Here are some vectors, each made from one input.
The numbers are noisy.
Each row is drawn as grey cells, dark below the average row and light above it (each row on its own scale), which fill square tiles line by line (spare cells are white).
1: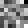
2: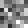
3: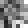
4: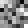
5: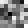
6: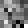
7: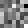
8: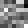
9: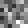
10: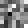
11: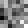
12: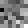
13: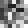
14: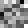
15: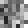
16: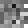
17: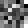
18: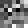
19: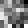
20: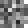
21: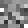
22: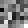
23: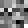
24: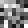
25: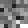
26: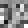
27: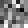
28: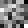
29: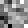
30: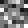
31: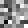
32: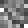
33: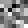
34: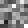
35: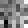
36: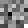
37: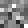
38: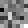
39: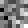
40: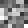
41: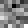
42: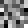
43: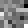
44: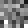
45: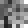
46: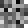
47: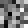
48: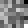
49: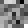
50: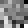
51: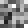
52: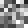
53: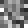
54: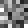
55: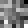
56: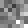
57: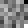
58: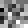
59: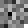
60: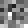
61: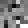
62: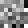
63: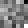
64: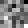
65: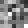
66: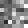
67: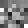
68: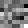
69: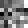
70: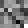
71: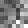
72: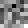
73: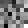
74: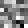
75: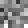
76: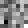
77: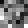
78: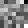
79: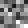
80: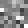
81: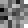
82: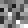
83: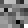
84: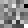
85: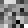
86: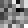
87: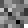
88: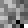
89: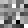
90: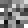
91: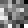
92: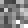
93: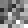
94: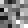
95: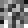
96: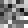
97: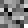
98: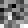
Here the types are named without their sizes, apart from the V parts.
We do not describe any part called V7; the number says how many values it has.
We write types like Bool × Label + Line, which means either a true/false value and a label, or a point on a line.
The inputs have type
Bool × (Line + V7).
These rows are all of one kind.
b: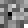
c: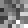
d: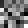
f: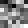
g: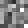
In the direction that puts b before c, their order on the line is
d, b, f, c, g.
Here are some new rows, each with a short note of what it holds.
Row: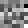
a point on a line and a true/false value
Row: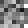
a point on a line and a true/false value
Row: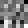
a point on a line and a true/false value
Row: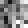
a point on a line and a true/false value
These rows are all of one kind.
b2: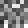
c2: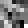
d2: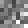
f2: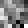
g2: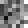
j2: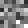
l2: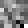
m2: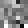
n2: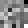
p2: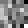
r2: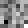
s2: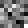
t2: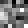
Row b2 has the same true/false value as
g2 and m2.
